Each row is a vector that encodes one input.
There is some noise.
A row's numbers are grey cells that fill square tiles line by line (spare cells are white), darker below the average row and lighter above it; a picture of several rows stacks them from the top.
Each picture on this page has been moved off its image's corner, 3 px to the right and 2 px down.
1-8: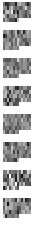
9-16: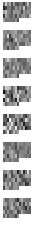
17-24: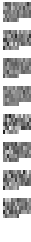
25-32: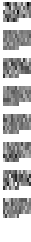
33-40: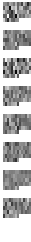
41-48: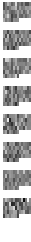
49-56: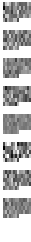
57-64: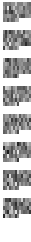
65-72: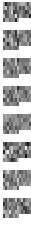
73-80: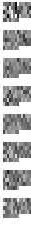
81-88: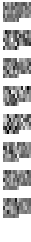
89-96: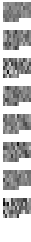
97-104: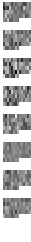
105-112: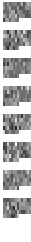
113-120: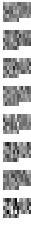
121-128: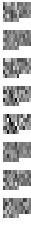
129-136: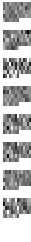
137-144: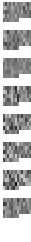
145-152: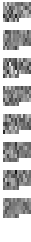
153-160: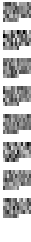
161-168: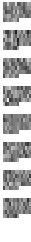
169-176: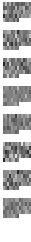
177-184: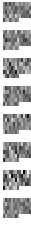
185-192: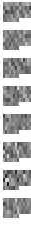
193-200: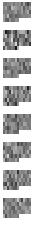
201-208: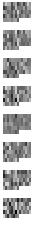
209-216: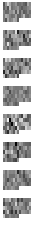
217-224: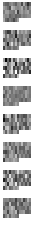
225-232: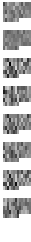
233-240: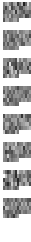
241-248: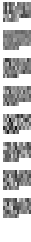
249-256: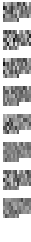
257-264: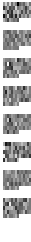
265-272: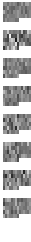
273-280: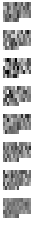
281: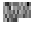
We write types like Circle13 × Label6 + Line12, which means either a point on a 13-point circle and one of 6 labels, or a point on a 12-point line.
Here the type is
Bool × Line3 × Line6.
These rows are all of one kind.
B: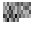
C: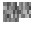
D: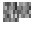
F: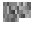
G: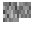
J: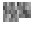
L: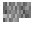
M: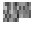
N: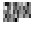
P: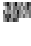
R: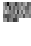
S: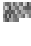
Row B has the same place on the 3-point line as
F and J.
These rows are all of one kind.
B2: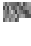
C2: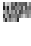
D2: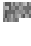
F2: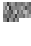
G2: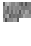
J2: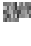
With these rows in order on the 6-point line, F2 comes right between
D2 and G2.
